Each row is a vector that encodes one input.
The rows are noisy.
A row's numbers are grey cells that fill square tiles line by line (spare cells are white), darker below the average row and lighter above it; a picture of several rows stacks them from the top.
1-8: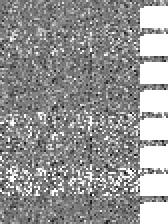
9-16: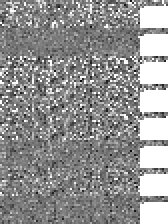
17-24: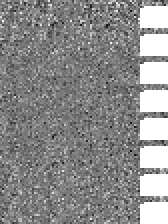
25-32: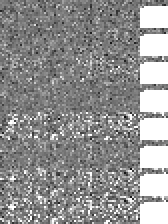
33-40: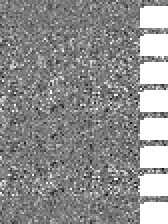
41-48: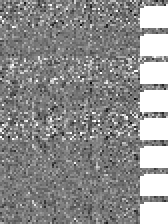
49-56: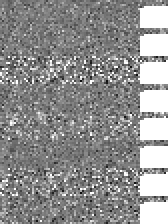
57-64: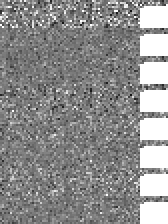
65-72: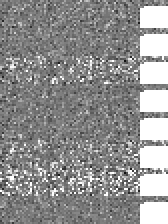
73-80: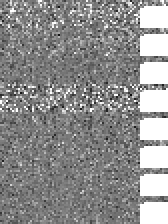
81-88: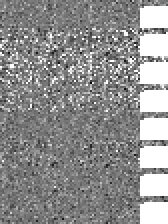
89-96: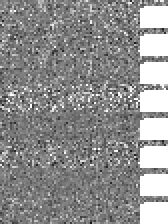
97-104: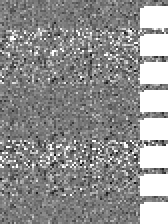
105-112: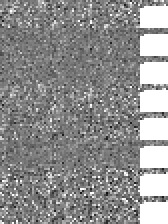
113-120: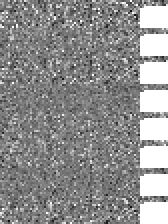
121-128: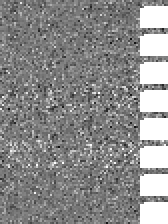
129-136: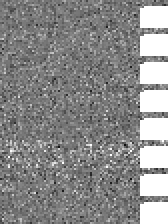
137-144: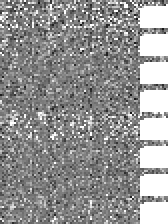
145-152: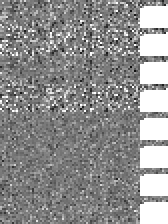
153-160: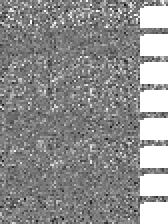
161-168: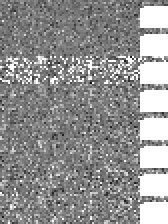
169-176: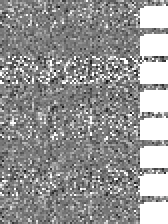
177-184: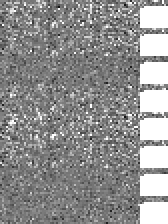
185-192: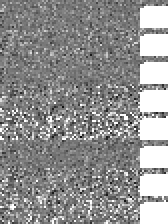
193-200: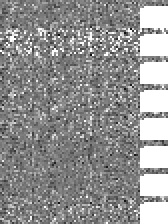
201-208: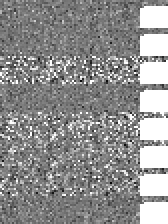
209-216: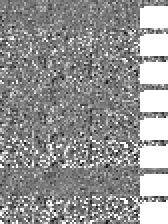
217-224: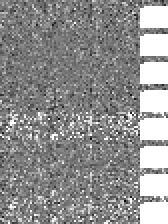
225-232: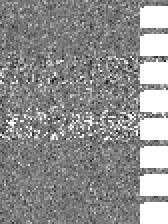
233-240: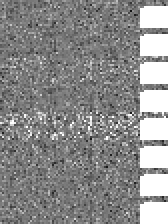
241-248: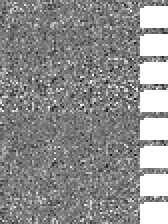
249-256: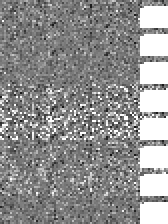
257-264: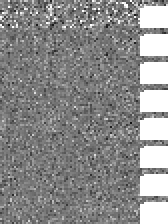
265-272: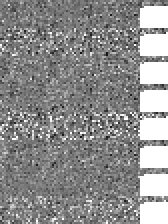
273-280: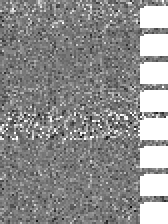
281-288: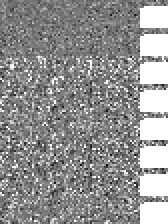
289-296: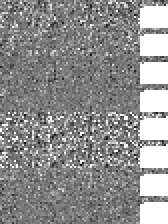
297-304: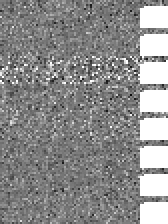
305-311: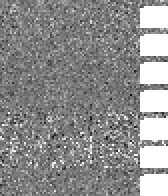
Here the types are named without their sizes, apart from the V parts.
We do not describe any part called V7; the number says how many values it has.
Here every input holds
a value of V7, together with a list of points on a circle.
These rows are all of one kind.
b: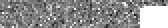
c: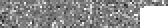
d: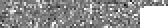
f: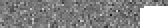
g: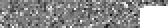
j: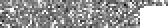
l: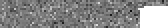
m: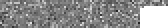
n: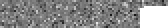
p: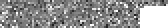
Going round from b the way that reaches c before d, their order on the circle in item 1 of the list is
b, c, j, m, l, p, n, d, f, g.
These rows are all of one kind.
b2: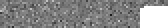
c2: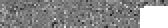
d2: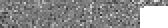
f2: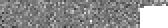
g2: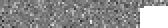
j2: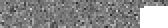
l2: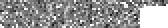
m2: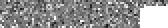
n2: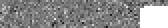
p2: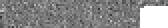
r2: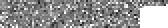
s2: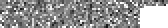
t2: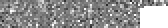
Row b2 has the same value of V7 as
c2, n2 and p2.
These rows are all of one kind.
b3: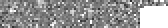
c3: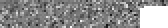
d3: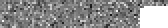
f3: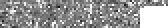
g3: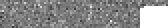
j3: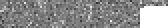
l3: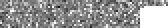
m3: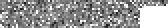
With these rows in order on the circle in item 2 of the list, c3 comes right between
f3 and g3.
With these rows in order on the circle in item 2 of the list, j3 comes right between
g3 and m3.
